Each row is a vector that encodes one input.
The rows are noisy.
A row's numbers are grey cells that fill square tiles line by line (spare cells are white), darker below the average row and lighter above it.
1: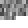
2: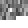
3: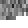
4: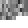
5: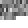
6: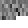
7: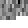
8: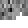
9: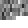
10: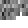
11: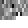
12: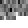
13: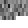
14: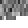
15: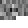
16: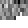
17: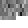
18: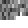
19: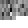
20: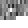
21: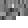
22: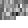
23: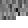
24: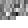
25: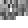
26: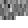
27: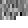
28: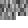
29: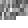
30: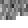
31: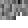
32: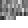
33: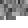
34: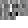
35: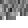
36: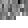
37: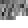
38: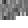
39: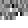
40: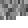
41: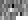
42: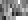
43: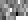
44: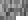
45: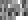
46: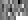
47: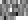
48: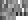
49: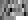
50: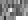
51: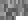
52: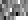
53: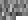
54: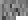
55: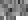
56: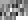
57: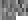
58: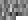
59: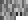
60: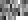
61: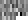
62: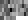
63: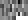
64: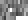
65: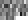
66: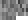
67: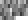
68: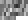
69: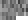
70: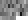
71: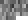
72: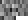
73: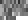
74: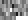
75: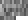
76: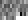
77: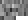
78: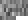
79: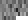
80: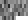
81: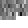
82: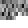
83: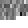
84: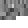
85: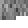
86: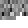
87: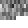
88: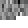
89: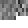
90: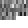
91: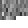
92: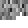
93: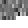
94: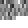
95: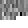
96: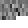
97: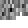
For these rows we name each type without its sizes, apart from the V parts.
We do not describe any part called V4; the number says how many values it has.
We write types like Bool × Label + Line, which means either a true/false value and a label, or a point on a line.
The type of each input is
(Bool × Bool × Bool × Bool + V4) × Circle.
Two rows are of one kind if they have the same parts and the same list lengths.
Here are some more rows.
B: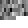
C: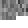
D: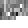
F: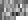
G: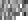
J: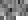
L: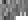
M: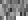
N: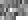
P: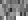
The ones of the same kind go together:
B, C, J, L, M, P
D, F, G, N

